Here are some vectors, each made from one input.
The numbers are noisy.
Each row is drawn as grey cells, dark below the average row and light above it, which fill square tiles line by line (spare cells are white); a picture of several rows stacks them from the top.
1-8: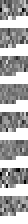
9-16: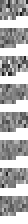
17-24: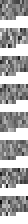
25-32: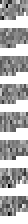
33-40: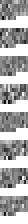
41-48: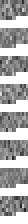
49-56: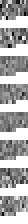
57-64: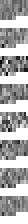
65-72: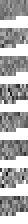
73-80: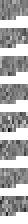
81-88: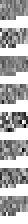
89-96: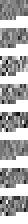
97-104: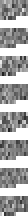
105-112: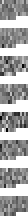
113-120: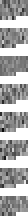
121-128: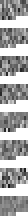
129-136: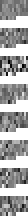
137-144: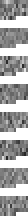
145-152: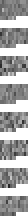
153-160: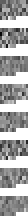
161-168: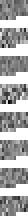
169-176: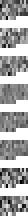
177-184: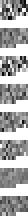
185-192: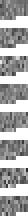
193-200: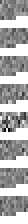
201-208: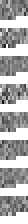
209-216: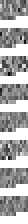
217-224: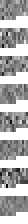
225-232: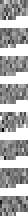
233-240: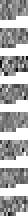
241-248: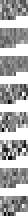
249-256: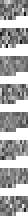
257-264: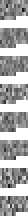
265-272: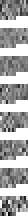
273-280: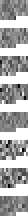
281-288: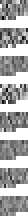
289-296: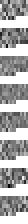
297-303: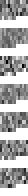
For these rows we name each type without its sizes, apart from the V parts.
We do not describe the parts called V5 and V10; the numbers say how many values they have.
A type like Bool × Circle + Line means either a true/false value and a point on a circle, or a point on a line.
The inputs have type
Bool × Line × Line × V10 + V5.
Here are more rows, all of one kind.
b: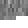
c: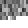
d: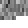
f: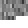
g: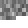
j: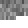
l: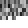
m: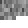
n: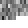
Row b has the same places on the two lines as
c, f and n.
